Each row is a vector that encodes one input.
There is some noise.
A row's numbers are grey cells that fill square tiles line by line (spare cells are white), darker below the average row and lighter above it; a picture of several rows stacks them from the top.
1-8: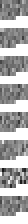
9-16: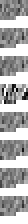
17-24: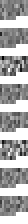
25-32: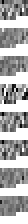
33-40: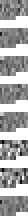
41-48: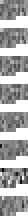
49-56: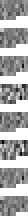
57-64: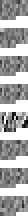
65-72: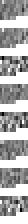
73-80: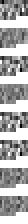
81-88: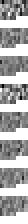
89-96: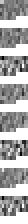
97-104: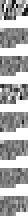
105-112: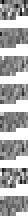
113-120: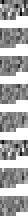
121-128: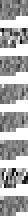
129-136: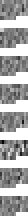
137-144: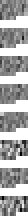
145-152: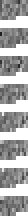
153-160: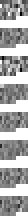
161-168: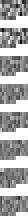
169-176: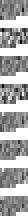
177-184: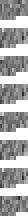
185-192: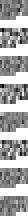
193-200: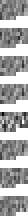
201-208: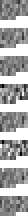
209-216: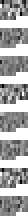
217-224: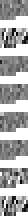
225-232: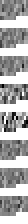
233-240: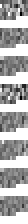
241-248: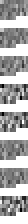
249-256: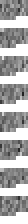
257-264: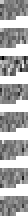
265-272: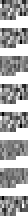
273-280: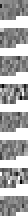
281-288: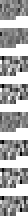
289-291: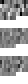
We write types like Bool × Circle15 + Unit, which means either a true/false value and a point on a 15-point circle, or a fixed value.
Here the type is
Bool × Tree18 + Unit.
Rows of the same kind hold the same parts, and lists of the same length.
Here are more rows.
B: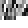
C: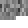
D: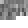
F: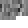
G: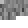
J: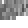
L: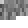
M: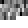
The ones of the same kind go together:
B
C, D, F, G, J, L, M

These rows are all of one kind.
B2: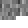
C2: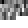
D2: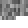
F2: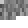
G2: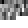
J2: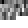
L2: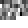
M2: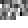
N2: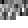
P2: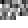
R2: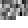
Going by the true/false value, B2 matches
D2 and F2.
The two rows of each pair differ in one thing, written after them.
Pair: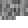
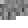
the node of the tree
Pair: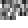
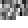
the node of the tree
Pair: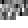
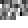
the node of the tree
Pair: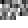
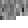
the true/false value
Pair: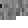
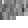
the node of the tree
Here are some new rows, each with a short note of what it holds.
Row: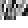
a fixed value
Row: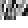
a fixed value
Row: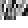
a fixed value
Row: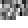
a node of an 18-node tree and a true/false value
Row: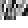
a fixed value
